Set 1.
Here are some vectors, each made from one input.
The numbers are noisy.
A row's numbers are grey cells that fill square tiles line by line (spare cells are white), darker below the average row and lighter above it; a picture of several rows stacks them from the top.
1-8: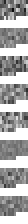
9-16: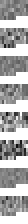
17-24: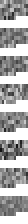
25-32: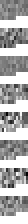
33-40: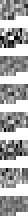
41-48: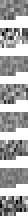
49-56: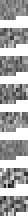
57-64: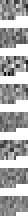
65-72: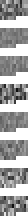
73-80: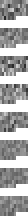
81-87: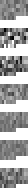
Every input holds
a point on a 9-point line.
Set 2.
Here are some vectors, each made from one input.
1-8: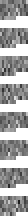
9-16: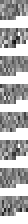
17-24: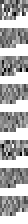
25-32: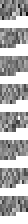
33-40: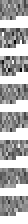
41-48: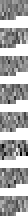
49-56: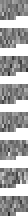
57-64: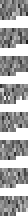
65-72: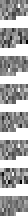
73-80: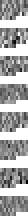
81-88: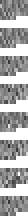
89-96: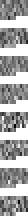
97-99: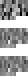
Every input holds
a point on a 7-point line.
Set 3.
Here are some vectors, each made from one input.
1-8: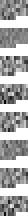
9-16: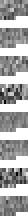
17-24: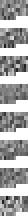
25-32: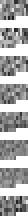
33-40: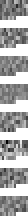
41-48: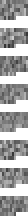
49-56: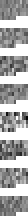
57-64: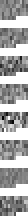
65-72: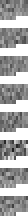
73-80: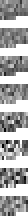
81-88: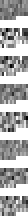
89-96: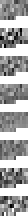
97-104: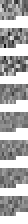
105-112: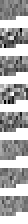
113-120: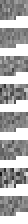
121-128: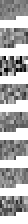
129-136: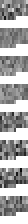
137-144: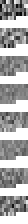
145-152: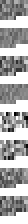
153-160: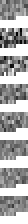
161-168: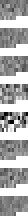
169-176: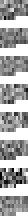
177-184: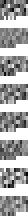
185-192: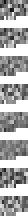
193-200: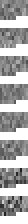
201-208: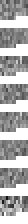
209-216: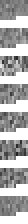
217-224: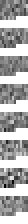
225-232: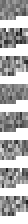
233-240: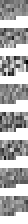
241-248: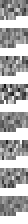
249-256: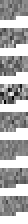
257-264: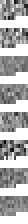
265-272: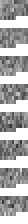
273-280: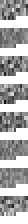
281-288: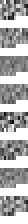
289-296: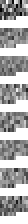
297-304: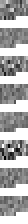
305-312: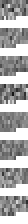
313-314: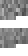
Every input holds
a point on an 18-point line.
